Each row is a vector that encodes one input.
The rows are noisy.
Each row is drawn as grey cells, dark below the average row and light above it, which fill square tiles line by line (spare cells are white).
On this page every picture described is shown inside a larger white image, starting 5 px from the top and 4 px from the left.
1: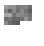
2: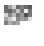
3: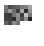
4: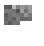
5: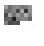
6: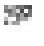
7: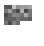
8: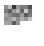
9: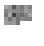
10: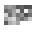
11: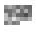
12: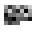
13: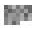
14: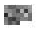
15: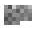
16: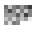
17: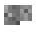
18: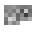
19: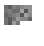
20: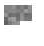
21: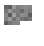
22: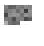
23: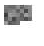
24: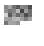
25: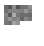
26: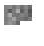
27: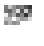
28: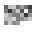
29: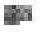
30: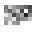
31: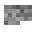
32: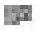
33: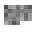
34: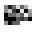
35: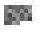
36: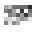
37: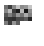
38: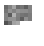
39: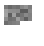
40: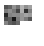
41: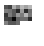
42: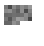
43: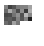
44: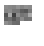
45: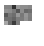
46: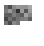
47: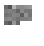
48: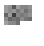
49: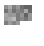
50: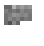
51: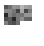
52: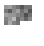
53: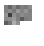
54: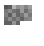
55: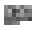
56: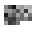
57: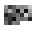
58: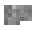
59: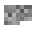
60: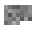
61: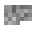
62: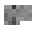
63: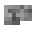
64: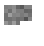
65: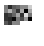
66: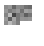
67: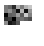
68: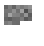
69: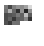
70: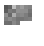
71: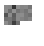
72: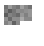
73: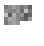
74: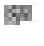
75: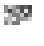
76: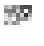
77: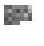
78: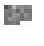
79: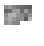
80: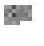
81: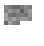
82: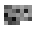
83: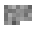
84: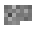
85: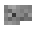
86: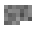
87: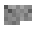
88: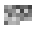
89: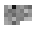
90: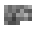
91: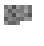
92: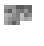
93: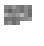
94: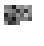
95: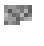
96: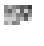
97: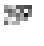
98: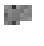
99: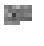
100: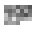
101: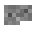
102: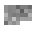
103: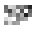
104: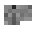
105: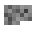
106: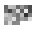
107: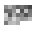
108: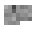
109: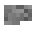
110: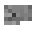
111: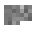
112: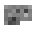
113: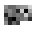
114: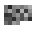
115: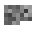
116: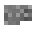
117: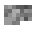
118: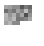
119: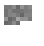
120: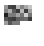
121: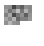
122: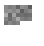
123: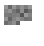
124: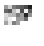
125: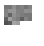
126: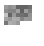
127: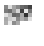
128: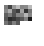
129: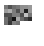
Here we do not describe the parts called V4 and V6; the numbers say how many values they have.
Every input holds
either one of 5 labels and a true/false value, or a value of V4 and a value of V6.
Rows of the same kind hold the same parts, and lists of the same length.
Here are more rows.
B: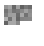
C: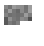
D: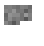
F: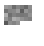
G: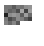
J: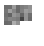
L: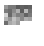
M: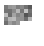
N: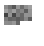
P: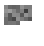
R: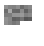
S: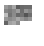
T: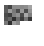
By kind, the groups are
B, D, G, N, R
C, F, J, L, M, P, S, T

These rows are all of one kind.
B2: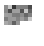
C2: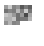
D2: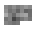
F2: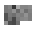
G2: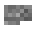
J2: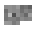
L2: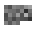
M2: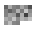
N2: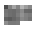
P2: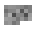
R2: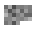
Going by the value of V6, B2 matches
F2 and R2.
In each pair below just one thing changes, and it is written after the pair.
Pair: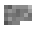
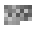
the label
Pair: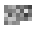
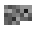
the true/false value
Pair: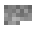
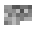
the label
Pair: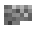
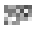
the label
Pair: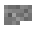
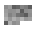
the label
